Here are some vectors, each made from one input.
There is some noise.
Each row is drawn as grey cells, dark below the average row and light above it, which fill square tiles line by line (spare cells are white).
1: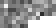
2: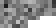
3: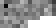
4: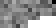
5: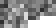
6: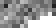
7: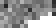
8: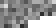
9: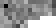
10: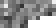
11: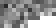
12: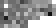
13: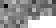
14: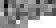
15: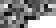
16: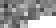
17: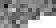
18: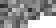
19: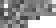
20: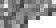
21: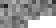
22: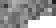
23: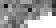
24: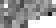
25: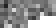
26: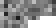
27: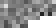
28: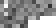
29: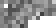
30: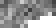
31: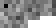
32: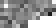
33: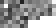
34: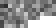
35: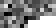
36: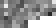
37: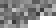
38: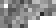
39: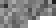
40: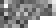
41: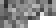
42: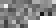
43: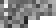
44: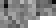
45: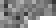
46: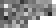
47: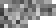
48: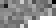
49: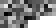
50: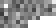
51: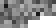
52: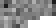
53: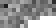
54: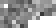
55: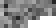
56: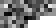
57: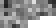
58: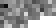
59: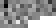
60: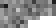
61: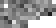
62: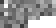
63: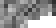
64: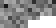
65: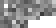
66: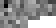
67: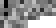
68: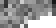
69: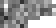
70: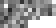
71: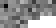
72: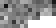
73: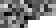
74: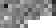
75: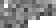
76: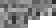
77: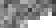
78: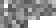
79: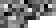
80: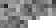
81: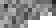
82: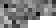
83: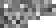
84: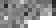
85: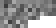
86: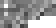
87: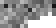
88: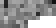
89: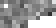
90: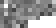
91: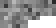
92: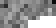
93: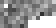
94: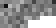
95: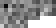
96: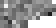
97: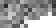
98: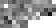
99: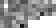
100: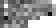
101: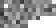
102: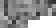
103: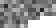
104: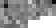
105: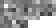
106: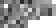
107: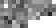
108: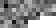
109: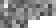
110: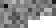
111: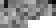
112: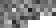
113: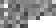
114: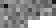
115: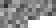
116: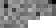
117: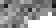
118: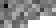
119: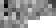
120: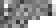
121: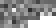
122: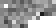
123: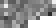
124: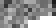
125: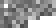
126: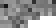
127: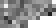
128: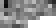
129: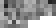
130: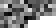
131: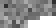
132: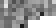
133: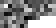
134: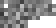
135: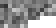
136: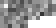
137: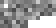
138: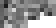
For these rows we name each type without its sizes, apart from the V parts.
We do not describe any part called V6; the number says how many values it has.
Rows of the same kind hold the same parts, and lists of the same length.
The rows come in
3 kinds.
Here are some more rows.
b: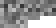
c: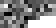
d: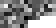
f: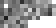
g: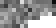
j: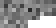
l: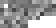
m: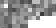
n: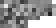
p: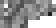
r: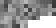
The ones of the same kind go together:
b, g, j, r
c, d
f, l, m, n, p

